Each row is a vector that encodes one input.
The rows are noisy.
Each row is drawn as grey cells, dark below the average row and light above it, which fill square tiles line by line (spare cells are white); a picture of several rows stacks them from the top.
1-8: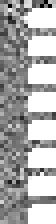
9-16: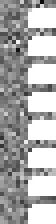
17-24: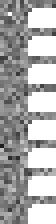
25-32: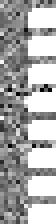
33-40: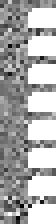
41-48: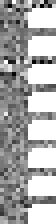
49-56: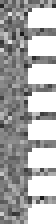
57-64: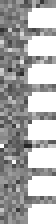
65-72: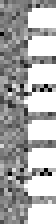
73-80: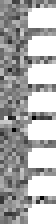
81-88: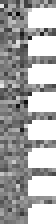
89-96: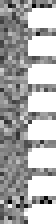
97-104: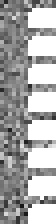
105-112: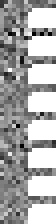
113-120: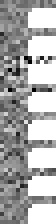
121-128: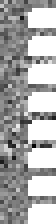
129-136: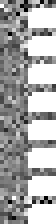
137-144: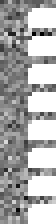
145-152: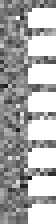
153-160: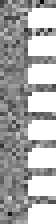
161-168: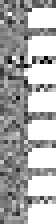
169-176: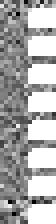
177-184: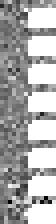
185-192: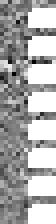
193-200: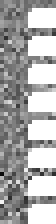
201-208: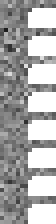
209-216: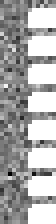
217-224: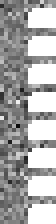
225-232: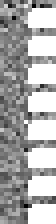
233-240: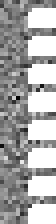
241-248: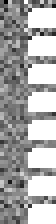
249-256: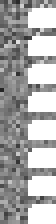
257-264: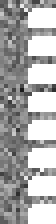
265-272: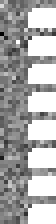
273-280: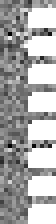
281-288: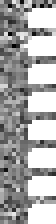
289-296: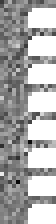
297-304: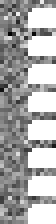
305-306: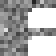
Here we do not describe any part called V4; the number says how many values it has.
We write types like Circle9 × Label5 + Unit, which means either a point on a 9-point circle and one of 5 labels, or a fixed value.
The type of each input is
(Bool × Bool × Bool + V4) × (Line6 + Line7) + Line8.
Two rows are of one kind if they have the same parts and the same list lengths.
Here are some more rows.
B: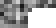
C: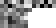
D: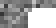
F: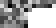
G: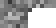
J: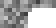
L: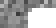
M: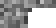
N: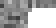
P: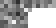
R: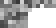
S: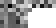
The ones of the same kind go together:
B, D, R
C, F, S
G, L, P
J
M, N

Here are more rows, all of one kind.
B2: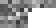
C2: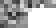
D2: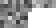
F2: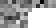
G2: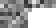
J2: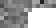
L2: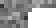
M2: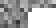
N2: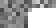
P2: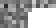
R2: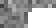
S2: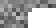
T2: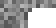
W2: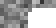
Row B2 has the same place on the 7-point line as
D2, J2 and L2.
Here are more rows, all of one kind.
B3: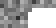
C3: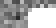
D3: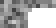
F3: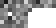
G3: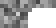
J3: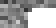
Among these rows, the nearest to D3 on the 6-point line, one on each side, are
B3 and F3.
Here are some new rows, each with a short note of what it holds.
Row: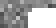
a point on a 7-point line and a value of V4
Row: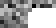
a point on an 8-point line
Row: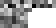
a point on an 8-point line
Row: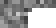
a point on a 6-point line and a value of V4
